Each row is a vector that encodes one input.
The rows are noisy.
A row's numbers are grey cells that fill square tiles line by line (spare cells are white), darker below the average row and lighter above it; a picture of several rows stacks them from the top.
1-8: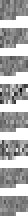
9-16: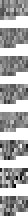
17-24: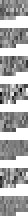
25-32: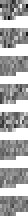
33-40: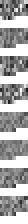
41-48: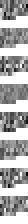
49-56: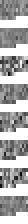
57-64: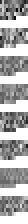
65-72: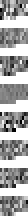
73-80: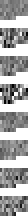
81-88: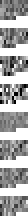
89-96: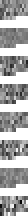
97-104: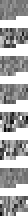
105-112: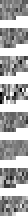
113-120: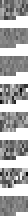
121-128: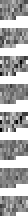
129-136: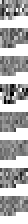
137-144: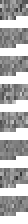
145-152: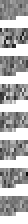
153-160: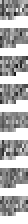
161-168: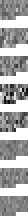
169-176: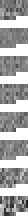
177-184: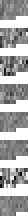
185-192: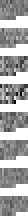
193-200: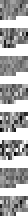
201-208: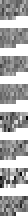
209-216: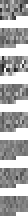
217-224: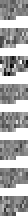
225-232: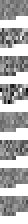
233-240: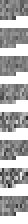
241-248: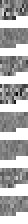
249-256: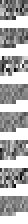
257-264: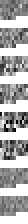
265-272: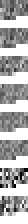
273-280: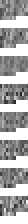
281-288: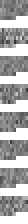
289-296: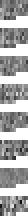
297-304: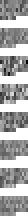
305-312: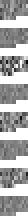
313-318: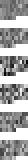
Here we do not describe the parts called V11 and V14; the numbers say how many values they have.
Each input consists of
a value of V11 and a value of V14, together with a list of up to two points on a 7-point line.
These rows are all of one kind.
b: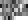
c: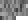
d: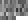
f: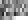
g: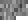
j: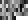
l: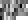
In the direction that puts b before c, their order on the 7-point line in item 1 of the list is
j, l, g, b, c, d, f.
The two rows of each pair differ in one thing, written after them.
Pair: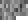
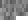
the place on the 7-point line in item 1 of the list
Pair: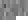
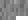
the place on the 7-point line in item 1 of the list
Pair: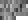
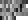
the place on the 7-point line in item 2 of the list
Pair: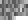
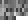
the value of V14
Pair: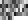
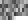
the value of V11
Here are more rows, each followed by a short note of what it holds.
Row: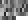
a value of V11 and a value of V14, together with the empty list
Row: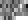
a value of V11 and a value of V14, together with a list of one item
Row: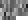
a value of V11 and a value of V14, together with the empty list
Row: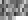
a value of V11 and a value of V14, together with a list of one item
